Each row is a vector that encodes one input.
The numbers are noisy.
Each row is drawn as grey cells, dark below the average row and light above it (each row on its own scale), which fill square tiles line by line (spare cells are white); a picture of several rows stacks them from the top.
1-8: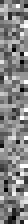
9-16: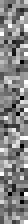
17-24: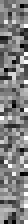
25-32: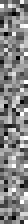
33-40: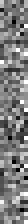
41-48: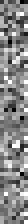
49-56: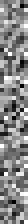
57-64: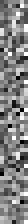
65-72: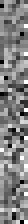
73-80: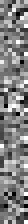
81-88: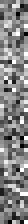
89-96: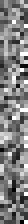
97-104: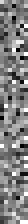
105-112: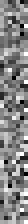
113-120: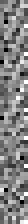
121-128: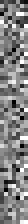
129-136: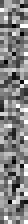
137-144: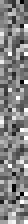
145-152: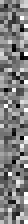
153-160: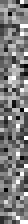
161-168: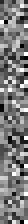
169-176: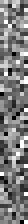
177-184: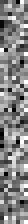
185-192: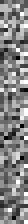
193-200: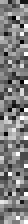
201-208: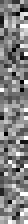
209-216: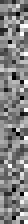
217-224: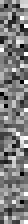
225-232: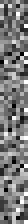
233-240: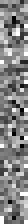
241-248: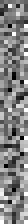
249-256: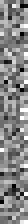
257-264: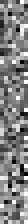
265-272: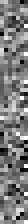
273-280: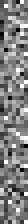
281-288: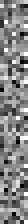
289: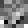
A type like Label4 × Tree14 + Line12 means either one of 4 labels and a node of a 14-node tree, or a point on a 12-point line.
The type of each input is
Bool × Bool × Bool × Bool × Circle11 × Circle11.
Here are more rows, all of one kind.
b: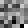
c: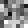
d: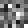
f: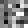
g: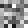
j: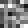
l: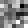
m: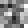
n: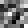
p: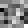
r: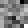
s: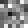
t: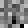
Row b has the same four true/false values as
g and p.
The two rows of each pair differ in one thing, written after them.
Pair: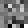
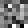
one of the four true/false values
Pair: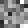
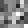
the place on one of the two 11-point circles
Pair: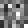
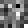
one of the four true/false values
